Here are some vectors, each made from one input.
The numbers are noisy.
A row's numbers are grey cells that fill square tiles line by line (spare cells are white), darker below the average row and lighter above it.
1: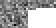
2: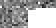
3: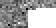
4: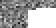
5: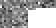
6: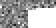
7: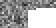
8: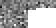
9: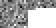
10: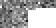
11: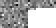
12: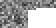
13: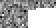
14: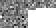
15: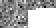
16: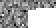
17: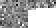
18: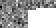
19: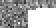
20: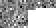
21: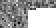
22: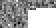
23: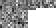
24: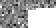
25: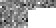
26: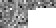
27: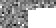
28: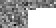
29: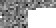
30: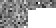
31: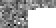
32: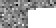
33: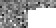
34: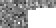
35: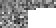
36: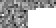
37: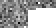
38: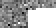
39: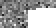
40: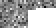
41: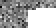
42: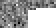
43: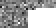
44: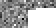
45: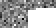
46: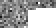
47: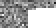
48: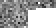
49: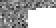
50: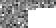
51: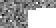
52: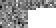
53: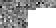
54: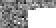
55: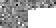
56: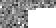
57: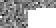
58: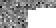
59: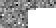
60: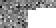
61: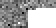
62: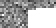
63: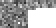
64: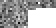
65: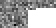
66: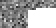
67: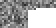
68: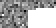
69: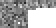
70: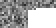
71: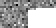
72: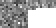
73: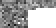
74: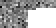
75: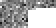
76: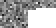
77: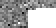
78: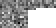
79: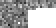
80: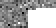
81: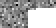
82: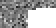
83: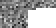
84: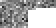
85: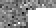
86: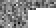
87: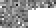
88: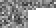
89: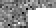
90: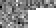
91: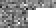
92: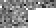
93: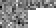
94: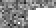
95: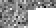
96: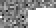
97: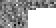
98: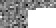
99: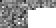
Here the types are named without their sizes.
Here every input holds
a point on each of two circles.
